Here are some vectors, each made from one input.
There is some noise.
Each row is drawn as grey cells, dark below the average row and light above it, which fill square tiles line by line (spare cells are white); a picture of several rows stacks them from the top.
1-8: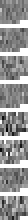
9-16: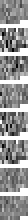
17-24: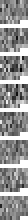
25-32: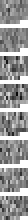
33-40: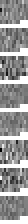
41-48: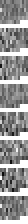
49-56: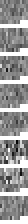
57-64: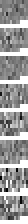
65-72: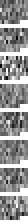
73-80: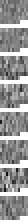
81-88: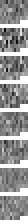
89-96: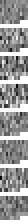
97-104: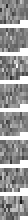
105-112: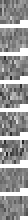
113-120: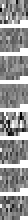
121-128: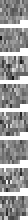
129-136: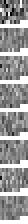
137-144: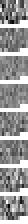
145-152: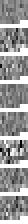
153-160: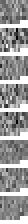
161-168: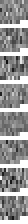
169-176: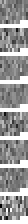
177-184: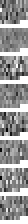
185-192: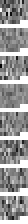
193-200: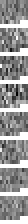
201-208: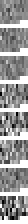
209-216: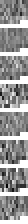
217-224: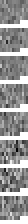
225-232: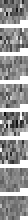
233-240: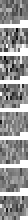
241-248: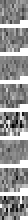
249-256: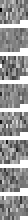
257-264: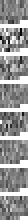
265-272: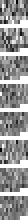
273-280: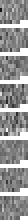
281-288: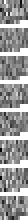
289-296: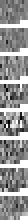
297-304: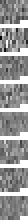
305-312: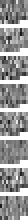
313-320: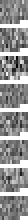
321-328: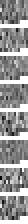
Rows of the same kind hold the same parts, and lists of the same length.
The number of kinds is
2.
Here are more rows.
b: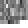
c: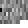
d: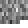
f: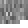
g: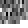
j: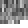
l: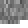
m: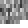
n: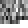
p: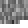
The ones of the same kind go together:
b, f, g, l, m, p
c, d, j, n

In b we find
one of 6 labels, a point on an 11-point line and a true/false value.
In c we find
a point on an 8-point circle, one of 6 labels and a true/false value.
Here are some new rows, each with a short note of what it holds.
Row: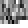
one of 6 labels, a point on an 11-point line and a true/false value
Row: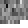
a point on an 8-point circle, one of 6 labels and a true/false value
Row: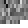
a point on an 8-point circle, one of 6 labels and a true/false value
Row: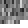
a point on an 8-point circle, one of 6 labels and a true/false value
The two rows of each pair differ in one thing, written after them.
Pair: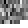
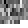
the place on the 8-point circle
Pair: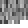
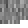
the label
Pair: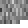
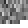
the label
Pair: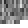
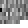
the label
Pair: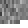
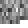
the place on the 8-point circle
